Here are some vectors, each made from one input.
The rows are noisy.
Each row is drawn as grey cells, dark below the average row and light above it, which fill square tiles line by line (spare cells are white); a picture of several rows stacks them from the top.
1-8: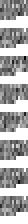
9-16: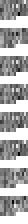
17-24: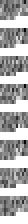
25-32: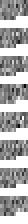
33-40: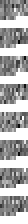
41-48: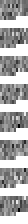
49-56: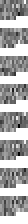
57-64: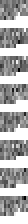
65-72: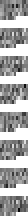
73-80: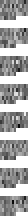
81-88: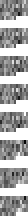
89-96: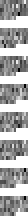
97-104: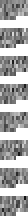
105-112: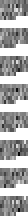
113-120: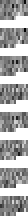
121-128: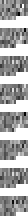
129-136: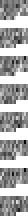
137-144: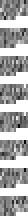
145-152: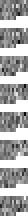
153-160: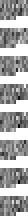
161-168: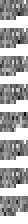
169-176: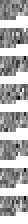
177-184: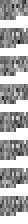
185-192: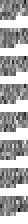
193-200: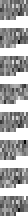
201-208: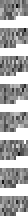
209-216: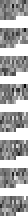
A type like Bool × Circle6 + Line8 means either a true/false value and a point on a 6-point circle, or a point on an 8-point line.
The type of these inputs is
Bool × Label6 × Label6 × Line3 × Line7 + Tree11 + Unit.
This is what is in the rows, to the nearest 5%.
A few of them hold a fixed value. About 55% of them hold two labels (each one of 6), a point on a 3-point line, a point on a 7-point line and a true/false value. The rest hold a node of an 11-node tree.
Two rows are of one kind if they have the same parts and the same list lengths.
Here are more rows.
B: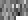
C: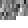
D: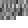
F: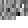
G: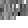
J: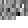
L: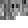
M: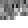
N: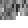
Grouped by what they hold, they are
B, D, G
C, L, M, N
F, J

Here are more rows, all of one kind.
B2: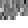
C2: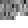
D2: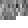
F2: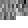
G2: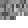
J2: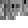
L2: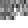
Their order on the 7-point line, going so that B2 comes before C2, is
F2, J2, L2, B2, D2, C2, G2.
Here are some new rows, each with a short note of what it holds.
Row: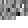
a fixed value
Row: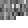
a node of an 11-node tree
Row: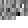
a fixed value
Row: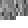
two labels (each one of 6), a point on a 3-point line, a point on a 7-point line and a true/false value
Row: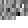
a fixed value
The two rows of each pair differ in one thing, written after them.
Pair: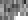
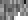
the place on the 7-point line
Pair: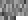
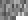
the true/false value
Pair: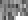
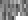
the place on the 7-point line
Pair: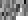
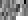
the place on the 3-point line
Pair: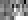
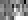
the place on the 3-point line
